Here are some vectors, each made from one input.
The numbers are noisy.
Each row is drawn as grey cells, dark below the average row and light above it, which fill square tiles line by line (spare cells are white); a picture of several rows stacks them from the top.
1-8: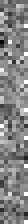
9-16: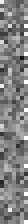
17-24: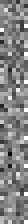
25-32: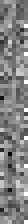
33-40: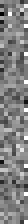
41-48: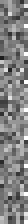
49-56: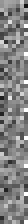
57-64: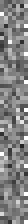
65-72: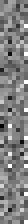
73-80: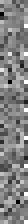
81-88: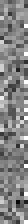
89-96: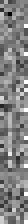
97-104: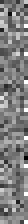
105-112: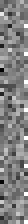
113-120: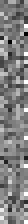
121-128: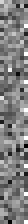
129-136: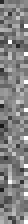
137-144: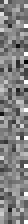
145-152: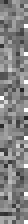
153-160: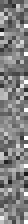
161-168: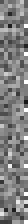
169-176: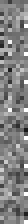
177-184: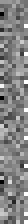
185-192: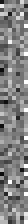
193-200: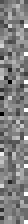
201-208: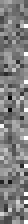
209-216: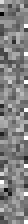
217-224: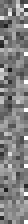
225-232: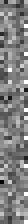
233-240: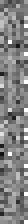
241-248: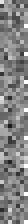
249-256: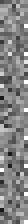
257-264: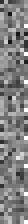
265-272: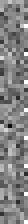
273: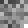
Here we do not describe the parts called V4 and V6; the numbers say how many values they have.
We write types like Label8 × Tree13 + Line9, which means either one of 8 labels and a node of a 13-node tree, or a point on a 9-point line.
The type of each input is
(Bool × Bool × Bool + Line7) × V4 × V6.
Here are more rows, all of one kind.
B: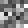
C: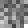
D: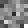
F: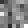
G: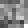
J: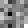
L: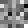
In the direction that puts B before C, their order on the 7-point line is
G, D, L, F, J, B, C.
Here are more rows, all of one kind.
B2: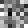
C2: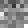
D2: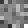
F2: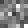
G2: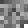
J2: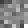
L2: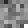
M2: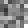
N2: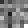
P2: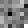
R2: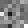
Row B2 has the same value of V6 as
G2 and N2.
